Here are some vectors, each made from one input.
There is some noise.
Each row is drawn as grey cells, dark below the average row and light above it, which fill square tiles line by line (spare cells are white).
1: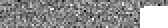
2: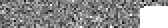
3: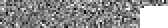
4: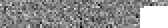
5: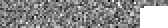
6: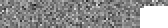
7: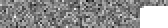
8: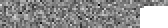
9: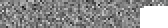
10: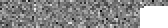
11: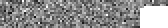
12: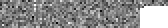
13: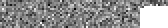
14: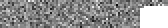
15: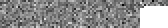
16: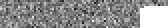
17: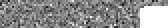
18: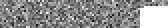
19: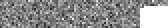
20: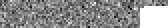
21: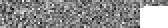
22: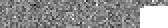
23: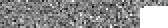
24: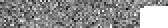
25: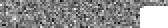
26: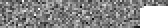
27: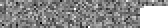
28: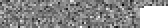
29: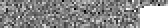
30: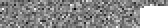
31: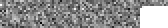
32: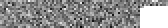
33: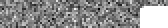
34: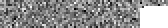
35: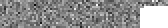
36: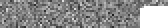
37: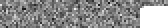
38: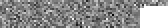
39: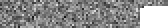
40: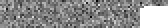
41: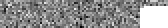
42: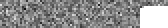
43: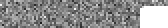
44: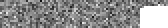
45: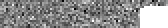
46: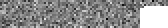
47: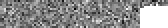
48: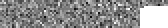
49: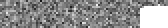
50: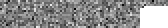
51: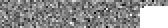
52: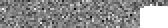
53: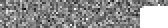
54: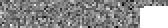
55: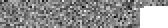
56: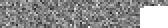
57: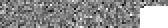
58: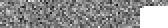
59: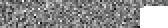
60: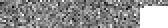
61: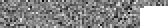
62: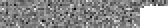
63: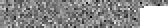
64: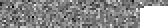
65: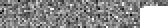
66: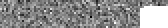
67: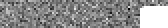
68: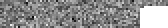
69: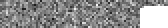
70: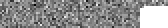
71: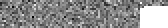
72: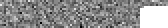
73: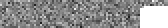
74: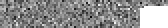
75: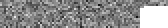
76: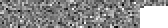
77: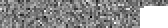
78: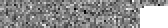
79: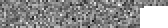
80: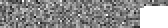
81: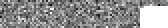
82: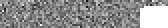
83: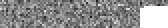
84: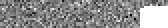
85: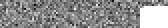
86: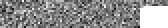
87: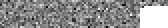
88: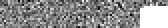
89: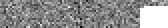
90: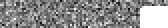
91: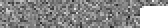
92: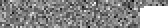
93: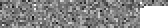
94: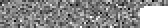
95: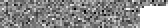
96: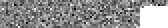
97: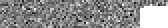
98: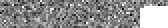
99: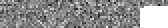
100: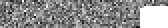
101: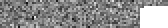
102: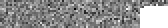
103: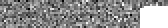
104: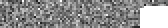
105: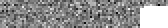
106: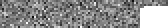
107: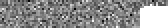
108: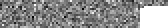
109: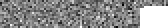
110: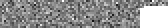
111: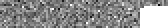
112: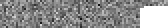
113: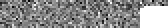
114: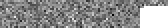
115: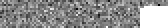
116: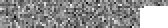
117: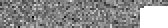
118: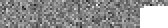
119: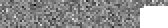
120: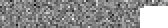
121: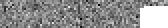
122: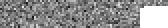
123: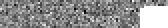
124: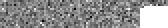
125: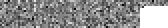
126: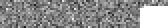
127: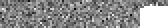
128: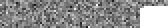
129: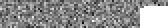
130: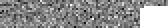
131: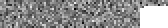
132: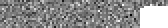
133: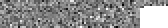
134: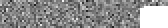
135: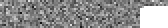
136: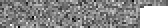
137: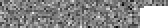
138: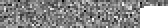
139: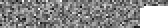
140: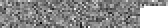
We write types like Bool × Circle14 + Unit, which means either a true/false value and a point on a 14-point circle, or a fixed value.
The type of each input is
Bool × Circle11 + Line6 × Line6 + Unit.
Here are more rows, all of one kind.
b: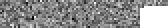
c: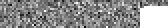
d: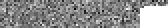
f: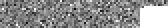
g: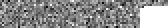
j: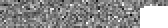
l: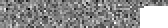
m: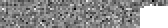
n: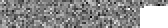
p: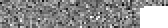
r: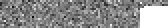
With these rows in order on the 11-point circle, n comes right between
c and l.
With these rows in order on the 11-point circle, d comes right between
g and m.
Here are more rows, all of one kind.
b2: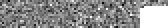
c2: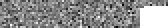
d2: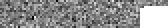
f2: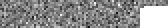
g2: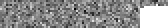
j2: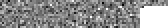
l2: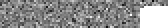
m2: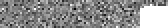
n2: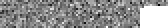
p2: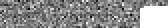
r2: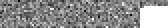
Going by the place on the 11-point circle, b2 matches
g2 and j2.
